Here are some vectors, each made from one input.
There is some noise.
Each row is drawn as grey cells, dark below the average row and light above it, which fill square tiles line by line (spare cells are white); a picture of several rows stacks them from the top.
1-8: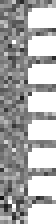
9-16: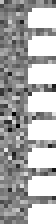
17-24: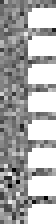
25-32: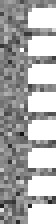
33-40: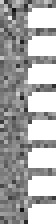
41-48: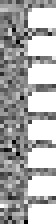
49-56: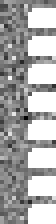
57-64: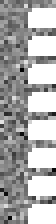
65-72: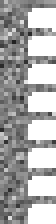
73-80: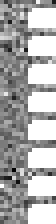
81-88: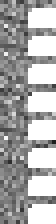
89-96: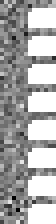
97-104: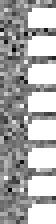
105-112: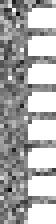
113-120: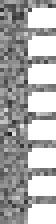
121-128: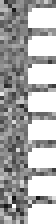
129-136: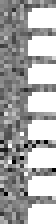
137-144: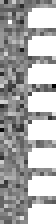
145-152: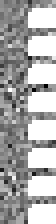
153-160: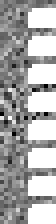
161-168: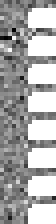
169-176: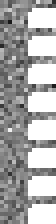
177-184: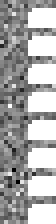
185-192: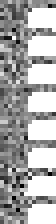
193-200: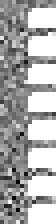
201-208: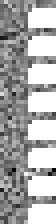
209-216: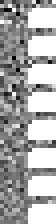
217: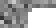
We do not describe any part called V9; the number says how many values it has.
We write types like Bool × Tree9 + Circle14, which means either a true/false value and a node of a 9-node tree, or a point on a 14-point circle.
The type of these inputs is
Bool × Bool × Bool × Bool × (Line5 × Line5 + Unit) × V9 + Line3 × Line6.
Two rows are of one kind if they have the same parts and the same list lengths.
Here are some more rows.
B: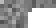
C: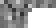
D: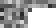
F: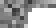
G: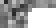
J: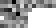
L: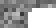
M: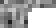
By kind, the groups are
B, C, F, G, L
D, M
J

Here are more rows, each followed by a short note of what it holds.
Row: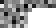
a point on a 3-point line and a point on a 6-point line
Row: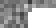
a point on each of two 5-point lines, four true/false values and a value of V9
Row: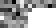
a point on a 3-point line and a point on a 6-point line
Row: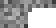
a point on each of two 5-point lines, four true/false values and a value of V9
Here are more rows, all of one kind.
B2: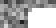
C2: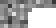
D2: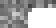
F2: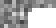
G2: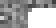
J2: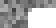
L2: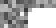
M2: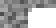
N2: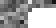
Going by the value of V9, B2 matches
C2, F2 and L2.
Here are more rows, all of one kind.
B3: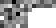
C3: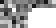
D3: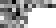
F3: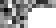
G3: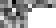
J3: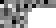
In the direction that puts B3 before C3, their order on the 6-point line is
D3, B3, G3, F3, C3, J3.
